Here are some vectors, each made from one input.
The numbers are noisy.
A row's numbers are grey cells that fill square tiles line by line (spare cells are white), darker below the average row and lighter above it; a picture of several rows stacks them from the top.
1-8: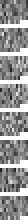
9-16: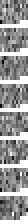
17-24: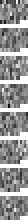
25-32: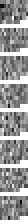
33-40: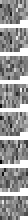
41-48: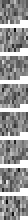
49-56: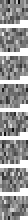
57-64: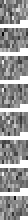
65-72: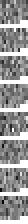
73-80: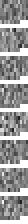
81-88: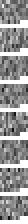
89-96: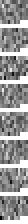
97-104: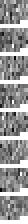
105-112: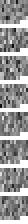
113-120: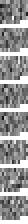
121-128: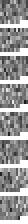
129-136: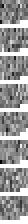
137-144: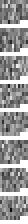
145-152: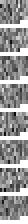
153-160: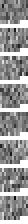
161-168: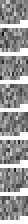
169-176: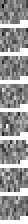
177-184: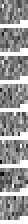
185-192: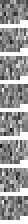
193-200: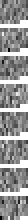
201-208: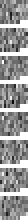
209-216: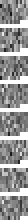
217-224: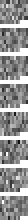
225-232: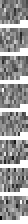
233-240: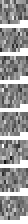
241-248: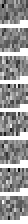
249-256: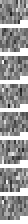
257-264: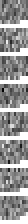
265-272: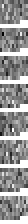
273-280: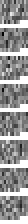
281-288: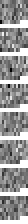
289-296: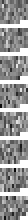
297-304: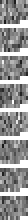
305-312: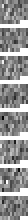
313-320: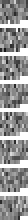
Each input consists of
a point on a 14-point circle, together with either a point on an 8-point circle and a true/false value, or a fixed value.
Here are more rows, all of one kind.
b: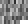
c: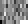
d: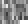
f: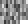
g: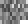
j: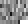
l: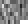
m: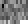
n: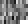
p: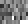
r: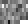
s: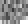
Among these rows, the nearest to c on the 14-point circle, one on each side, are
f and m.
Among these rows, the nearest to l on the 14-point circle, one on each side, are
p and r.
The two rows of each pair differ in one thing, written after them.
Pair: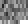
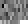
the place on the 8-point circle
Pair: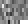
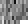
the place on the 14-point circle
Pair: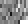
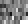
the place on the 14-point circle
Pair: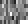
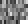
the true/false value
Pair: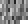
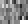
the place on the 14-point circle
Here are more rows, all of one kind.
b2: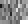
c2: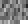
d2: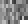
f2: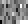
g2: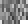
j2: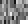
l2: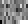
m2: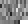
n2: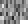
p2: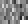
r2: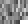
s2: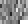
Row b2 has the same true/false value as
f2 and l2.
